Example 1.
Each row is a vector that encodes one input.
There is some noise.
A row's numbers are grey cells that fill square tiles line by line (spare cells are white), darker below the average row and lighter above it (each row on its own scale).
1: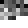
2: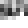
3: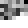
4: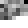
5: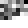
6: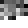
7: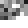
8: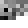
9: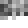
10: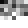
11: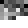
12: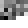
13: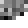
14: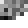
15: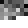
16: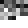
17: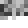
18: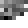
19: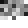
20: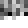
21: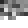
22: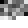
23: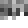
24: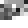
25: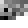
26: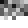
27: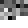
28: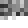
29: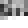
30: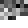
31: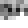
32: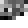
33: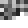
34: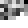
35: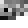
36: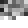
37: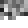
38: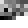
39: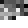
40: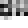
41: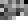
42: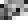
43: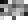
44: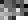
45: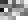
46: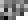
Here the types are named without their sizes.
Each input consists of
a point on a line.
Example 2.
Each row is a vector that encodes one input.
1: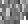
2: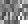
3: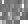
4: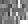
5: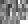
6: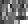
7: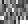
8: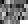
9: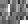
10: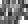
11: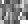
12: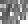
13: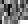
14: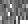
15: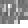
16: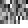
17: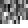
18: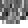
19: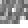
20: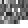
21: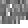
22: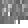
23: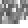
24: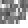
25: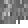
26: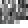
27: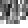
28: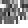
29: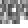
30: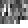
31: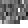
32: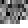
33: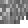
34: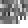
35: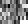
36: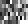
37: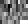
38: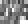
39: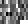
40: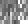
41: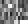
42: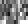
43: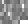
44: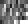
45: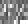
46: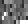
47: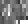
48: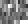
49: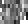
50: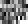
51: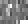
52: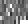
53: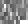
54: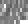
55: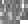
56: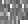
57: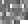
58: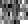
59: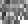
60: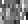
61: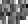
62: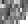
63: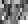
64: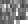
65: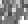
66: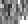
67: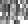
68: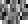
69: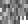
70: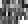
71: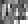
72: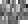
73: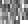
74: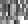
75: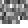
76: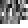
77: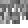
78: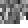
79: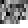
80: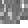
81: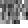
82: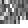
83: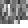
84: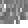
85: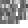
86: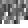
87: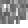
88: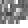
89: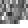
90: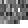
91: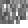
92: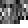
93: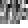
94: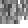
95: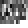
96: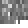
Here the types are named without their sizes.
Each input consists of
a point on a line.
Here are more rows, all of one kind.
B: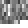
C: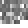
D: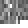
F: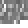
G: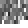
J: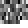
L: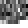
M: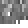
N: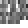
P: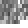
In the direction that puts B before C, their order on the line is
L, P, N, J, B, M, G, F, D, C.
